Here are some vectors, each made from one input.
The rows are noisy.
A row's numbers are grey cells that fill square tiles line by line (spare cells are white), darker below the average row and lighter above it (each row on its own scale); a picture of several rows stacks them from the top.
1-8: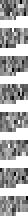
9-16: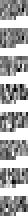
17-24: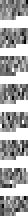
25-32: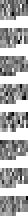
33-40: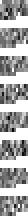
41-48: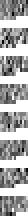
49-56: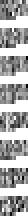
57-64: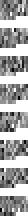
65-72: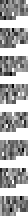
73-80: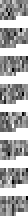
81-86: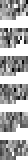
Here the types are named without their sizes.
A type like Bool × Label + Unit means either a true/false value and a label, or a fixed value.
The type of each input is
Bool × Bool × Bool × Circle × Label.
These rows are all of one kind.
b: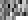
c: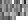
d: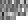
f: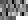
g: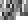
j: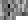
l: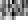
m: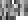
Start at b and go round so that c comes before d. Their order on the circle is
b, c, d, m, g, f, j, l.
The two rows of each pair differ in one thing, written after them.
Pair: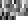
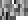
one of the three true/false values
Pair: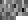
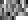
one of the three true/false values
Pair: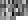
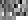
the label
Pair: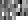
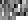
one of the three true/false values
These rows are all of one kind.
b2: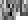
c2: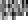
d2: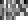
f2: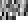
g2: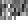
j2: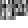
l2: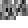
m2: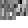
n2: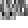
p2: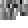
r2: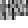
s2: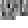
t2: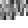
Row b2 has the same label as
n2, p2 and s2.
